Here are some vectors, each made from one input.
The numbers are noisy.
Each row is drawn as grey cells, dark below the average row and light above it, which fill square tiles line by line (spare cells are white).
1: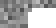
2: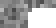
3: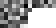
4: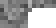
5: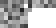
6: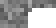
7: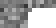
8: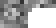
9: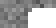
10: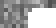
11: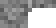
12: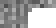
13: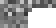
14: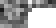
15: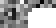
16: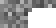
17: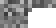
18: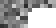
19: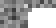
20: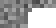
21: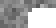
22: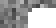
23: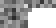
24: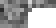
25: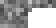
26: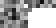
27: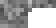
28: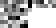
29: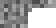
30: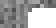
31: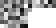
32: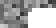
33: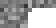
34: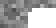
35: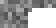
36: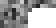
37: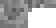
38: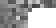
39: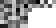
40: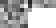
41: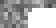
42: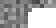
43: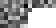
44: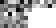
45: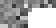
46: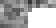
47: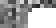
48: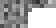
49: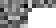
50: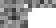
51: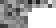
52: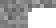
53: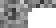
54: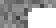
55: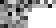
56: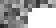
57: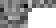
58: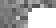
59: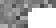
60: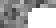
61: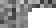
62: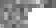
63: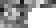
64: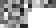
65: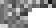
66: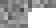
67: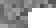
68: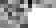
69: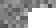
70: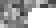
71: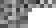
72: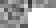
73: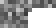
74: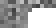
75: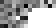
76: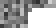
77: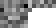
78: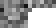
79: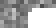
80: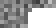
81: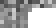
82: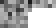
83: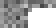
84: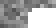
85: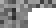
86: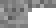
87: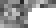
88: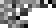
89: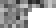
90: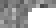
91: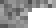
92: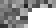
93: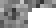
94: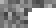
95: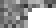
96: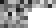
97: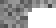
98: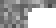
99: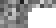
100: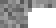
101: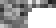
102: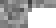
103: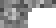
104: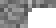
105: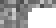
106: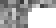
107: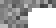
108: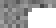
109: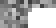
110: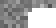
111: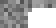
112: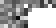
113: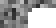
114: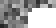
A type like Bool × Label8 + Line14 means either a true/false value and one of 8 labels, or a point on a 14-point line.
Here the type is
Bool × Line14.
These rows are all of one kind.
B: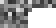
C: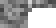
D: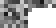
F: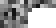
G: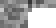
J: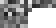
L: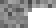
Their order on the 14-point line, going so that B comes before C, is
B, F, L, G, C, J, D.
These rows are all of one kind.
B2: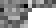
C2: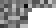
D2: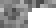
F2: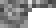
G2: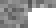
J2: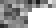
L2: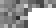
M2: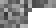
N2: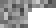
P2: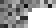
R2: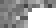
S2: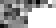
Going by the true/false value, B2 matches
C2, F2, L2 and M2.
